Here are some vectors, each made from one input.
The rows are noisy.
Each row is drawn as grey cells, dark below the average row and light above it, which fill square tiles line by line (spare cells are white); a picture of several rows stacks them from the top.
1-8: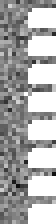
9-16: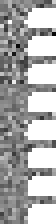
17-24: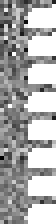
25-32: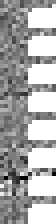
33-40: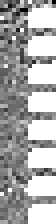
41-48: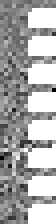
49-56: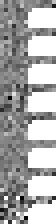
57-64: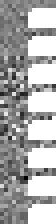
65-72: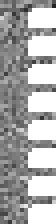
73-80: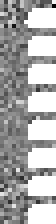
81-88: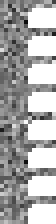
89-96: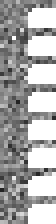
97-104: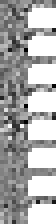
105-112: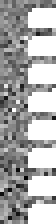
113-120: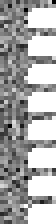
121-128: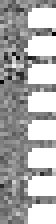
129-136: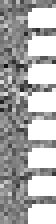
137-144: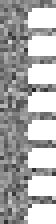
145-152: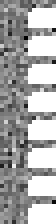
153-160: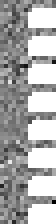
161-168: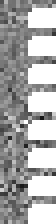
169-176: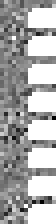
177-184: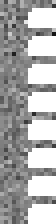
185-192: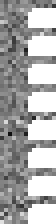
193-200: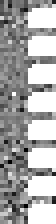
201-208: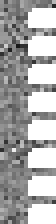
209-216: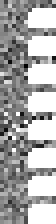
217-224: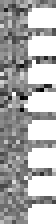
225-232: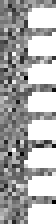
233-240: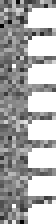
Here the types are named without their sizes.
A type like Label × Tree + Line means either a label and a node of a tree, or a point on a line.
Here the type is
Circle + List(Line).
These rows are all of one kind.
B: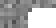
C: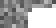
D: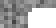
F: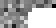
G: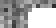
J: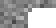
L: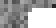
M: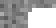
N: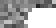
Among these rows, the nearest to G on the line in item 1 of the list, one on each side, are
L and N.
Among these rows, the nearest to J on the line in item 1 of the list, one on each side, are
D and L.
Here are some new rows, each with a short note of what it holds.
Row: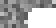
a list of two items
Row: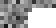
a list of three items
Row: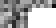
a list of three items
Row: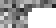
a list of one item
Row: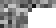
a list of one item
